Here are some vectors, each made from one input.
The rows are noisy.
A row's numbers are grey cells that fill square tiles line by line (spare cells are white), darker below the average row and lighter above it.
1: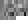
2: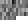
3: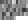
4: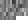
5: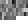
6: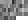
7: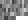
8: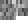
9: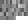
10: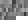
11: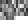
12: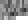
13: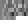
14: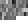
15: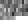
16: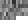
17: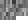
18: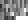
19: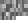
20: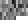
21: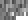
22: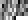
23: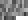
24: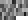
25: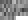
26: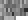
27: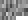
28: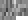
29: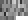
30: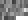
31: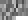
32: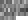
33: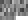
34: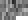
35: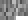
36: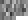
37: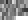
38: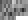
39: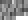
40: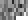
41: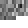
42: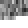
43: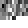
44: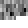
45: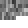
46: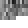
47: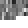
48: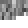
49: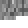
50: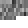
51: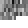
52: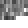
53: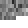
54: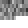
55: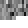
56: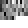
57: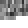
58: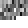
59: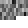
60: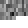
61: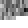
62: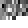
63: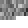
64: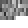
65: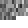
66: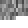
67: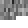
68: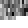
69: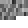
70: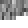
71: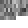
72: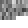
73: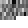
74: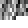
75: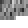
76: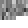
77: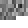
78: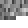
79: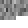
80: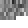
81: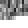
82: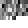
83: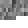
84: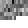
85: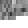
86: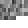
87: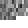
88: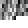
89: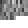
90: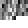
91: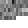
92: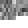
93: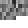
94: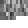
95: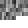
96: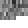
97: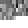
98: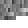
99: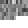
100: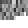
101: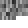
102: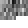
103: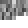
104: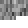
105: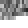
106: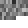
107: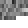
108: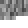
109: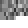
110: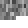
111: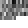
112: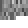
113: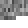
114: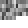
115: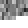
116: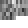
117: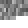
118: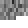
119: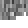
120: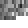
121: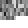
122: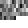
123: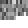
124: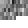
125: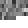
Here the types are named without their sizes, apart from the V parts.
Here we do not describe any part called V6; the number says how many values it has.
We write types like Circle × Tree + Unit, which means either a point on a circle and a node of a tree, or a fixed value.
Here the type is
List(Bool × V6).
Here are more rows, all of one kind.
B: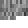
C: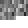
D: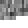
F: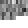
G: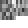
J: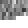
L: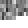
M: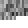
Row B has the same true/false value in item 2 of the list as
C and L.
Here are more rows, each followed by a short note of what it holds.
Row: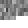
a list of two items
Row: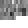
a list of two items
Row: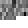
a list of one item
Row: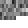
a list of one item
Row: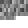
a list of two items
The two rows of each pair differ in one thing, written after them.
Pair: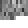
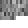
the true/false value in item 2 of the list
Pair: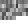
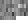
the value of V6 in item 2 of the list
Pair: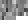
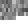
the value of V6 in item 2 of the list
